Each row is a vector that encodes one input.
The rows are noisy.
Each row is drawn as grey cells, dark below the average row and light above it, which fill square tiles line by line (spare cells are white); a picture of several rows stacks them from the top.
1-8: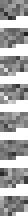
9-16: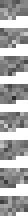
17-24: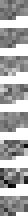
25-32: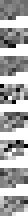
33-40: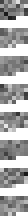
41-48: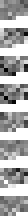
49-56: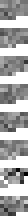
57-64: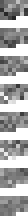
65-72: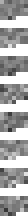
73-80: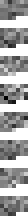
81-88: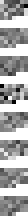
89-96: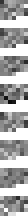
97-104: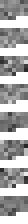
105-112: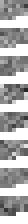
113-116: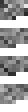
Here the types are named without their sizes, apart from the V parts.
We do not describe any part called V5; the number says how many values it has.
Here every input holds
a list of items, each a true/false value and a value of V5.
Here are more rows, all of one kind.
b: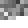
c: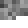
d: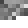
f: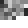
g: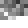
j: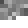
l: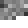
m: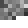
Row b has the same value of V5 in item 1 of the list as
d and m.
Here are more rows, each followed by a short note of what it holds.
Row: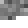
a list of two items
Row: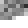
a list of two items
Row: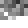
a list of one item
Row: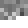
a list of one item
